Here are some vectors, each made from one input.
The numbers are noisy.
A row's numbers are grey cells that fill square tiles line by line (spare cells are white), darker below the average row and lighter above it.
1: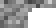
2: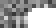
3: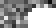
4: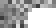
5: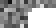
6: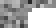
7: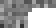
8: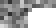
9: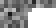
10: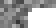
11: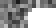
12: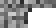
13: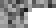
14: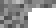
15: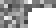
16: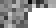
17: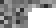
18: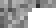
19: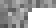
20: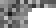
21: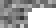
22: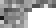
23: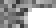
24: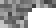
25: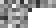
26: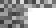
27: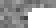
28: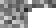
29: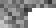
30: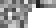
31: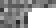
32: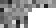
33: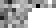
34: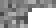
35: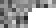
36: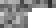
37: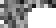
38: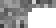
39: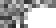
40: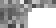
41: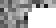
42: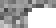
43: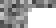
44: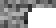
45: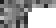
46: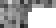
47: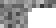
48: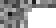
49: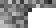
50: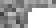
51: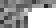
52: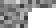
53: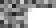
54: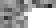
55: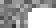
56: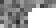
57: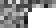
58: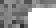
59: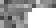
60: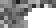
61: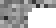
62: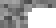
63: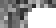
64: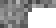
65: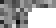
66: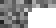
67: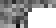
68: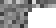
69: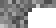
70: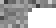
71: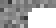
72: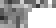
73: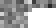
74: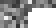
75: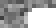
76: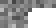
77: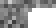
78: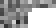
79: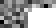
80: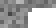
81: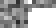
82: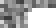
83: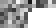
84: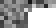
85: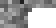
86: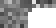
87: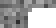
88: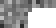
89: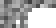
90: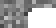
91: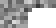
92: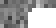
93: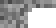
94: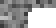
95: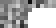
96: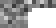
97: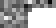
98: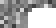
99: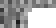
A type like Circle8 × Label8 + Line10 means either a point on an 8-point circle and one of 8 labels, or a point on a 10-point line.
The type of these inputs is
Bool × Label7 × (Tree7 + Unit).
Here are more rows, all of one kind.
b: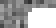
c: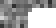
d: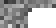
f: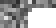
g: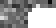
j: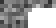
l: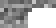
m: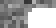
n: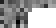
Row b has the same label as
c, f and g.
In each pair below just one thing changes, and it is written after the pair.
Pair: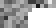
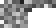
the true/false value
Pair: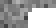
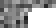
the label
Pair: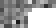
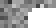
the true/false value
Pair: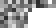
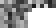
the label
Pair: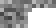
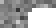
the true/false value
